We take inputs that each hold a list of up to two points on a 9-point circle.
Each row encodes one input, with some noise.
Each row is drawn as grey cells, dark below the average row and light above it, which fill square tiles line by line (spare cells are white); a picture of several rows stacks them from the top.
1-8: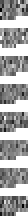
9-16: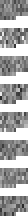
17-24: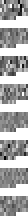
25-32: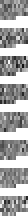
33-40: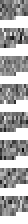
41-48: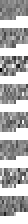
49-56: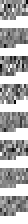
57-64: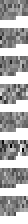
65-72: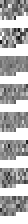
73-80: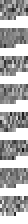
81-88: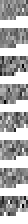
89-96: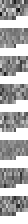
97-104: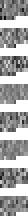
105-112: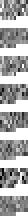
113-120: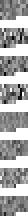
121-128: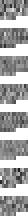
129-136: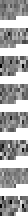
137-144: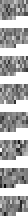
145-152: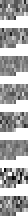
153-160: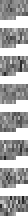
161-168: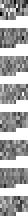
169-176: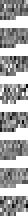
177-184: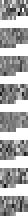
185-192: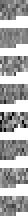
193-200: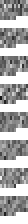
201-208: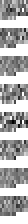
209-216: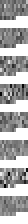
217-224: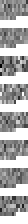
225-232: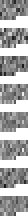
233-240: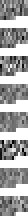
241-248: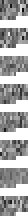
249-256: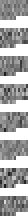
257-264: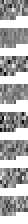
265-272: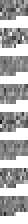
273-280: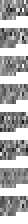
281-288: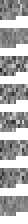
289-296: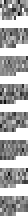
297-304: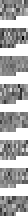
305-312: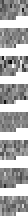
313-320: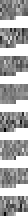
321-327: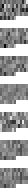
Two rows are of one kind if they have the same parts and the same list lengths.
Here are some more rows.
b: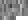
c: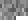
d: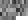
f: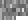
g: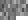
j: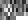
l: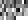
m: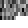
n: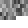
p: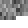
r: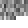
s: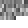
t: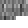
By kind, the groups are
b, c, f, g, l, r, s
d, m, n, p, t
j

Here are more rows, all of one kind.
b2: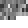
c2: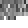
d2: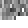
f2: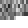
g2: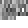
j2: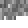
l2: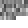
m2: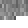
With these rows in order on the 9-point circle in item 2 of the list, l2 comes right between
c2 and j2.
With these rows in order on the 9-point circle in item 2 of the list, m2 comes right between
d2 and g2.
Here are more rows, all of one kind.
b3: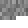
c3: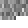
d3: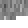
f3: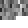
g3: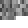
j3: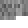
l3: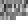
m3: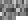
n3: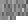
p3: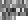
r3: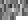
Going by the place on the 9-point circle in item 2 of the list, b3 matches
g3, l3 and n3.
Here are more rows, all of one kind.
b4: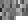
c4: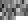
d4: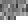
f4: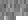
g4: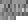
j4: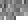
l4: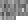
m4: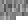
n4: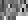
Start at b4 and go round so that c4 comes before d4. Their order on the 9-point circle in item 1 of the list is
b4, f4, l4, c4, j4, n4, g4, m4, d4.
